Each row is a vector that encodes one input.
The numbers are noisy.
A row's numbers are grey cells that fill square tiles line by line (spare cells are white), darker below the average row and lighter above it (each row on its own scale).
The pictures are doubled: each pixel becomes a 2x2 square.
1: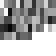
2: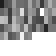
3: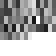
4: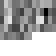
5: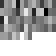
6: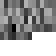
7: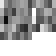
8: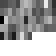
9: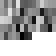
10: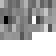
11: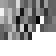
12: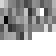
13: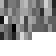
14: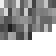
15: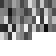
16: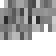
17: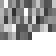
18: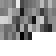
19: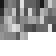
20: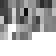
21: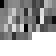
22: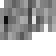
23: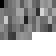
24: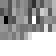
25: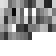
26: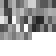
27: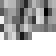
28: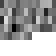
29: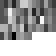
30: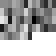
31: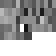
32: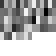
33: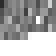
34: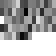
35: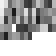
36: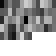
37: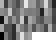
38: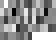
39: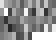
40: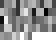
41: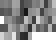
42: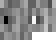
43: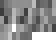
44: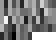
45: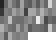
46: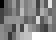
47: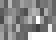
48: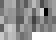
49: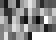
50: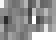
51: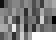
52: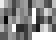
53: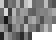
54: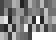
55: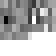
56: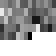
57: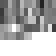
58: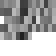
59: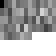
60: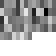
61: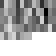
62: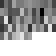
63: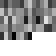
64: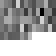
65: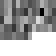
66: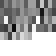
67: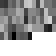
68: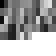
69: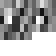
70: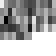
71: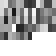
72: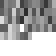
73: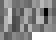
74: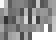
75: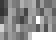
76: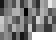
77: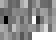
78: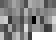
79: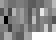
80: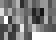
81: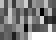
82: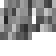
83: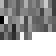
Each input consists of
a point on a 6-point line, together with either a point on a 4-point line, or four true/false values.
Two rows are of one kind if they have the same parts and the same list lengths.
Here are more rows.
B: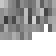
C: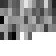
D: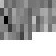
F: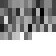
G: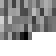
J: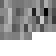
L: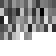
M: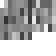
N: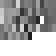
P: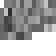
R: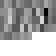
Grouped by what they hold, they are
B, D, M, P
C, F, G, J, L, N, R

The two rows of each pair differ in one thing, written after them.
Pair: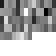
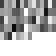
one of the four true/false values
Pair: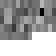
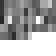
the place on the 6-point line
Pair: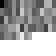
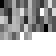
one of the four true/false values
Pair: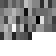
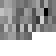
the place on the 6-point line
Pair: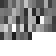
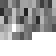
one of the four true/false values
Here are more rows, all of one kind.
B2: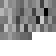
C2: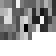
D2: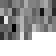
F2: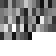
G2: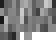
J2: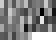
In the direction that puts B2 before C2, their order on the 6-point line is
B2, C2, D2, J2, F2, G2.
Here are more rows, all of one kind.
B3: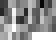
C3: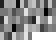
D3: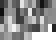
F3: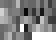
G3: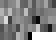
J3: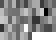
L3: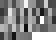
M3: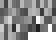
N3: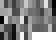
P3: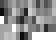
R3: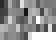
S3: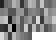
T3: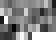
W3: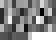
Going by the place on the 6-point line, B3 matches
D3, L3, P3 and R3.
